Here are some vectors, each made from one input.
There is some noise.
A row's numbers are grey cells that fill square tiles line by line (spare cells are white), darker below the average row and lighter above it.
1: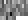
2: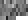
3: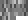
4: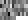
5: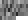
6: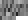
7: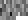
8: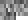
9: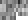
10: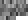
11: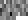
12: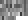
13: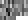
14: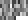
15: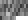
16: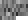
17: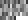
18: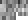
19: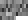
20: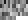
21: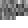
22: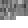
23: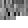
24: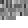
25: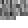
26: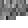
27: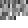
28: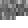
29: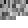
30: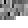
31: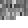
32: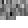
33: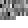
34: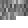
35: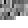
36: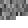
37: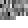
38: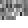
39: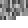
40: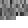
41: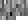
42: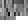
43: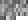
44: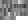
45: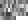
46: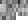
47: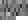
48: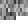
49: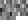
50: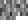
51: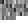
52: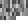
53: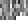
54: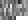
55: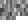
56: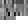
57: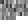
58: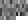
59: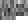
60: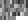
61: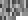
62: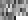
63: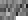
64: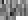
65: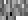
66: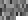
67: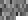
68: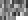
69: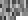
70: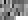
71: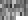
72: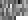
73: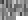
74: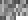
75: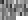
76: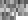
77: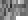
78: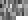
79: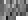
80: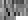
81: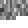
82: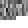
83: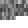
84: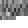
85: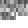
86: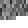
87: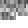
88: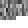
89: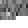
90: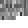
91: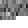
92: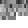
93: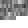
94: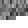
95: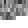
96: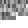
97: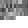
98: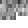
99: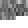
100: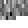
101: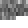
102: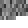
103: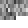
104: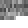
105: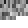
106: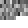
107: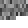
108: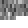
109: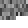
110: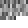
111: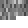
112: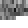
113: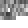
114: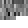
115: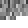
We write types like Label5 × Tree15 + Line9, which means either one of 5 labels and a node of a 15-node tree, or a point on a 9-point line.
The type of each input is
Circle6 × (Circle6 + Tree12).
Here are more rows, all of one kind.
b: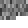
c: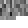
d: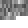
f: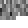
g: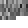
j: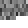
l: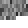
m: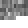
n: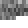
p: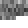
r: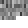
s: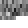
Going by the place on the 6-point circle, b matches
j and l.
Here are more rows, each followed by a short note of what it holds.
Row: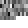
a point on each of two 6-point circles
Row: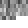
a point on each of two 6-point circles
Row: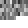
a point on each of two 6-point circles
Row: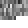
a point on each of two 6-point circles
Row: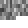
a point on a 6-point circle and a node of a 12-node tree
